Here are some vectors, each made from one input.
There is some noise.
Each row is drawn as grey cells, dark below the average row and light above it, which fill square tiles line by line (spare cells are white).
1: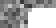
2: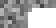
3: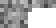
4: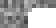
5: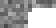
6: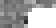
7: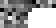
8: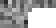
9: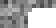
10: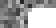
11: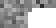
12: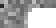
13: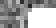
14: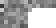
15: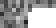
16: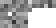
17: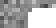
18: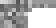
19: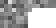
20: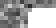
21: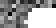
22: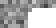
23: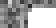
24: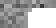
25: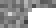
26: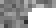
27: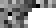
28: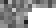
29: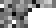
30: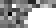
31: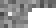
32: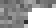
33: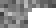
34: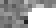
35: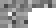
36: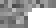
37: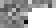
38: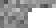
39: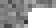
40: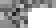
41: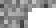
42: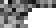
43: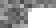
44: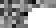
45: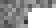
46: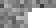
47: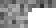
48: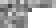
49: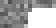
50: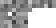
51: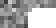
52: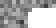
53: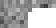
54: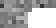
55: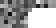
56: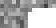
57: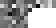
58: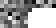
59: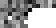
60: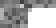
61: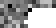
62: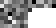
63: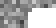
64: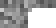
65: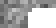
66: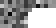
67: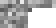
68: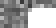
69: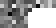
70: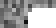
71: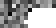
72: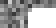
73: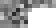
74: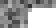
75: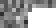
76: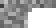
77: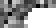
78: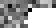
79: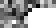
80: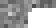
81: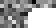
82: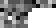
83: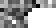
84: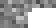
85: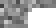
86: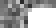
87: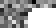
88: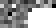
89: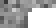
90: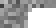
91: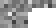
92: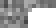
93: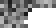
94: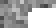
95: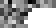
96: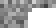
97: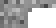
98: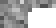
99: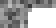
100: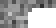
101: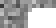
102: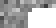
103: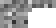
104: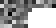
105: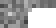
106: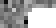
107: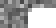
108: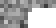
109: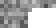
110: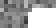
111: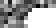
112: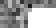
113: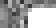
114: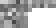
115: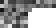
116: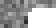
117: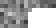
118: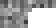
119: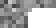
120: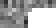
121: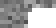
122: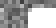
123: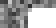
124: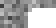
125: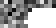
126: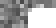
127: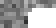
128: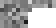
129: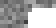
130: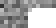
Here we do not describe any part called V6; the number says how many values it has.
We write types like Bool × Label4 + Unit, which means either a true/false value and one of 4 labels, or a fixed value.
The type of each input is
(Bool × Bool × Bool × Bool + Unit) × Line5 + Label5 × V6.
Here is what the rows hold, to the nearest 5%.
About 25% of them hold one of 5 labels and a value of V6. The rest hold a point on a 5-point line, together with either a fixed value, or four true/false values.
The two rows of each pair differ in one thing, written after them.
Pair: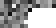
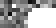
the value of V6
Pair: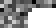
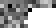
the value of V6
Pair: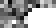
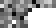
the label
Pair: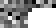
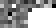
the label
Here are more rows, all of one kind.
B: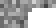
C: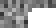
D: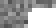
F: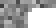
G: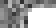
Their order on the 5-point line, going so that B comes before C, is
B, F, C, D, G.
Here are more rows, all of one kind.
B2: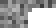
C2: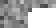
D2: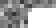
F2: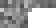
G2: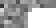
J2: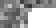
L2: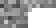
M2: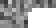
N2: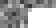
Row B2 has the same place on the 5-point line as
F2 and M2.
